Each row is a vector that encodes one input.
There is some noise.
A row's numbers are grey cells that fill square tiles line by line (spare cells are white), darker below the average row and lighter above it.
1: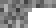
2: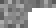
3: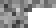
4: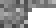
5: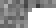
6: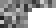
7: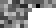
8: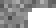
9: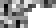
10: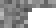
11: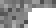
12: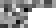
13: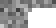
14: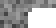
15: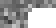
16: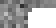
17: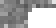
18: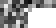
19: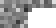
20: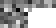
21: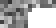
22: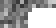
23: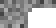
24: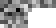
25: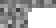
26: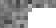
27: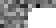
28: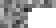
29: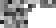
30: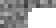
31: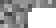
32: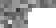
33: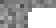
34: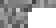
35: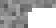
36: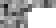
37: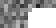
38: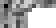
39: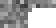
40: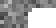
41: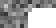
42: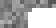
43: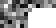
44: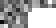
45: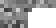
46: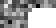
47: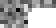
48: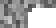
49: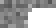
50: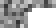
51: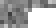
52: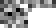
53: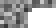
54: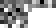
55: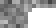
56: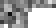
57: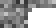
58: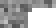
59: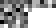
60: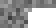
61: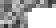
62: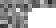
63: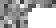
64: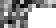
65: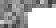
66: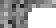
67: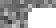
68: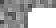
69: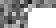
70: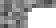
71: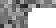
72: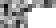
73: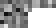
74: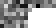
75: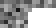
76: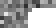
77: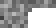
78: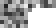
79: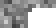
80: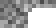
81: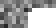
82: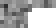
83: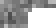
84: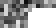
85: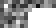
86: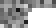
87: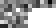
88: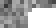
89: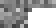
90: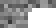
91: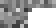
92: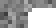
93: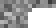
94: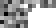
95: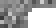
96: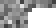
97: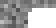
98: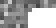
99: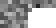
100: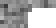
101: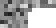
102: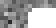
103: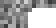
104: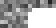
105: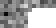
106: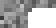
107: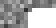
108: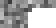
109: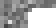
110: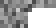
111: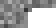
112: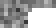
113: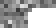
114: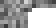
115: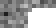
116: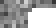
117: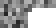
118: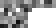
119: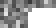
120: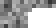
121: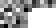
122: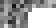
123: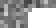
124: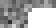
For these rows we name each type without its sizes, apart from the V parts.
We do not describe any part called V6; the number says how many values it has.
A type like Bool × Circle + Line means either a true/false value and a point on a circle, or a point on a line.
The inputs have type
(Bool × Bool × Bool + V6) × Label.
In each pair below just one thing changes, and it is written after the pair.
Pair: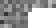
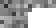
the label
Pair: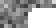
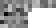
the value of V6
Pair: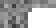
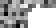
the label
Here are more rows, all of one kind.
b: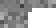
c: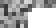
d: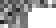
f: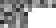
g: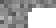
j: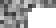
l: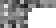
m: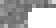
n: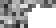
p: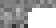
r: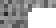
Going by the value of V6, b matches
f, g and j.
